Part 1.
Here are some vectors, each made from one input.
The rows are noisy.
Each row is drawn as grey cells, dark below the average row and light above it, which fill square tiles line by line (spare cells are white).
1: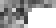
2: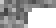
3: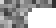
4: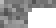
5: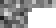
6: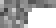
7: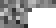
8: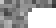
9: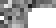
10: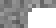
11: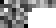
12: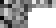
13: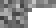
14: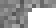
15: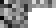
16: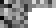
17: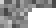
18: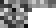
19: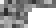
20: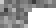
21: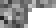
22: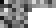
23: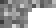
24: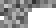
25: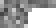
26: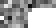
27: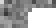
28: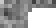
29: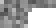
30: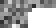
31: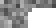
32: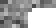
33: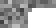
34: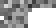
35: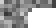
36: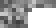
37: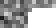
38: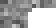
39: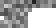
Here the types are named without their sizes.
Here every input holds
a point on a line.
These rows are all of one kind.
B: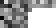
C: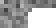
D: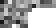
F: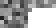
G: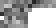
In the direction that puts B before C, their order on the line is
B, F, D, C, G.
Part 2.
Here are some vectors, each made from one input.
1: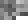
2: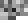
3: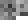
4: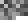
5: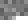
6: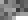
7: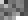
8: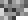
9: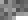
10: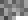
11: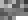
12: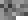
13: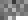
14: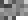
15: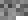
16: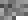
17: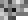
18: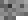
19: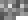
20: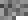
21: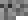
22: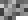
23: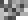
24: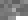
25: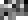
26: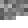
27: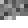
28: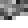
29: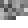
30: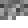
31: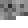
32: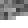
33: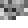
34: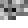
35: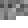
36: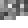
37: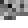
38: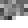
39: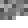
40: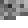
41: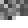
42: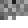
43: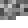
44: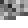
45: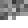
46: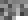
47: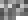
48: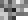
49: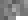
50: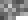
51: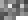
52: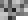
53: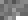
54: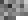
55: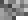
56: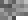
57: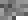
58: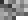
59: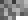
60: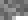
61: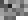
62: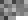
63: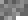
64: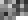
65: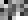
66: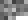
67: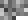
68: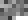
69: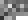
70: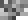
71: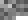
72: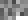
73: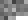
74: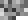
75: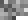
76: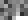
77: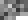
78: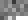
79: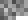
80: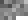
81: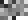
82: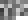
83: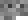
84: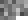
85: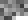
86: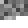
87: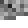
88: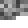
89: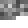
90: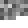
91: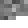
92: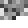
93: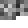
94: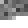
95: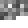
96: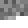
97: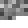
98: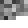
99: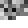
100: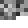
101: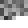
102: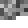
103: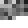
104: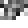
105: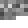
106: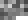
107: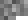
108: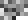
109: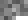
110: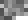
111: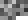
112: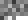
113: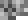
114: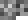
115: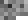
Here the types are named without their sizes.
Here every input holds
a point on a line.
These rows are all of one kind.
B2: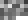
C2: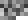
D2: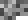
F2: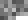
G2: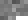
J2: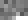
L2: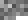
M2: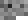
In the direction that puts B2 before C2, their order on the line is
D2, B2, L2, F2, J2, G2, M2, C2.
